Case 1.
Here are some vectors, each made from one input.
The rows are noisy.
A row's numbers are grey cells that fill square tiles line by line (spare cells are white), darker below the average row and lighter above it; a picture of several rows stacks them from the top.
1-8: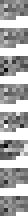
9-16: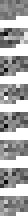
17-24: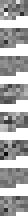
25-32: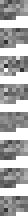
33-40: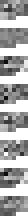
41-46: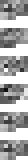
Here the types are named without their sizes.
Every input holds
a node of a tree.
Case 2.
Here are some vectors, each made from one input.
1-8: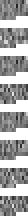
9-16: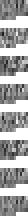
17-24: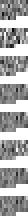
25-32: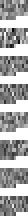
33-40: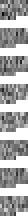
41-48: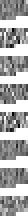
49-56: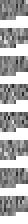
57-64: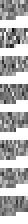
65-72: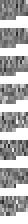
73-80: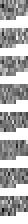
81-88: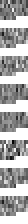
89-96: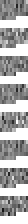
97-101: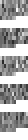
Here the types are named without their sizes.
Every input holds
either a fixed value, or a node of a tree.
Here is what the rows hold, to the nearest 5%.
About 5% of them hold a fixed value. The rest hold a node of a tree.
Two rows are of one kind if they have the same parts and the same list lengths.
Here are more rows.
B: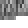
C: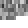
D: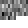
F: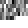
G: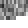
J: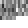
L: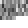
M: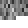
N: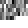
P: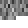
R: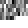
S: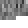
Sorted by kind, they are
B, C, D, G, J, L, M, P, S
F, N, R

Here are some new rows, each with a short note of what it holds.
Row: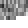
a node of a tree
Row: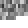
a node of a tree
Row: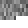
a node of a tree
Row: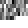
a fixed value
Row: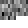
a node of a tree
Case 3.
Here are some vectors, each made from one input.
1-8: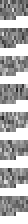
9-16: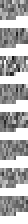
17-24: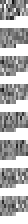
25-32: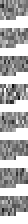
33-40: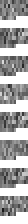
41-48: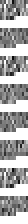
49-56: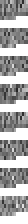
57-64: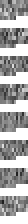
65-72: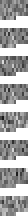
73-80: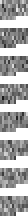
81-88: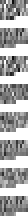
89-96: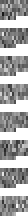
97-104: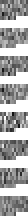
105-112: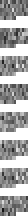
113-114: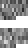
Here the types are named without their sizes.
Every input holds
either a fixed value, or a node of a tree.
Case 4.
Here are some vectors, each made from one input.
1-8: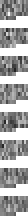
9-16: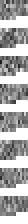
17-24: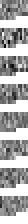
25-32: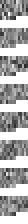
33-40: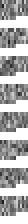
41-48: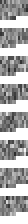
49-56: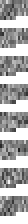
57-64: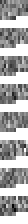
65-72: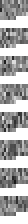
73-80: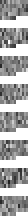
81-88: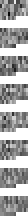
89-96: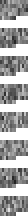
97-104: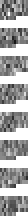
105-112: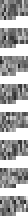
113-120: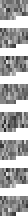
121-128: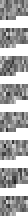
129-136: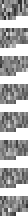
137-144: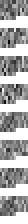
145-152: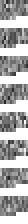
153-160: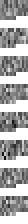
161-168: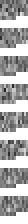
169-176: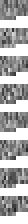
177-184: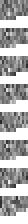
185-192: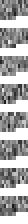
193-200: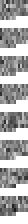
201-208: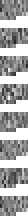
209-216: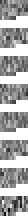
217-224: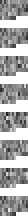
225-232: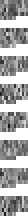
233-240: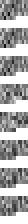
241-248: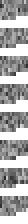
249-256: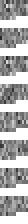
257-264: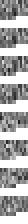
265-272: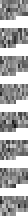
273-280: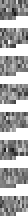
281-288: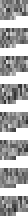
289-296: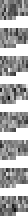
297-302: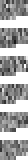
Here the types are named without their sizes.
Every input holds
a point on a line.
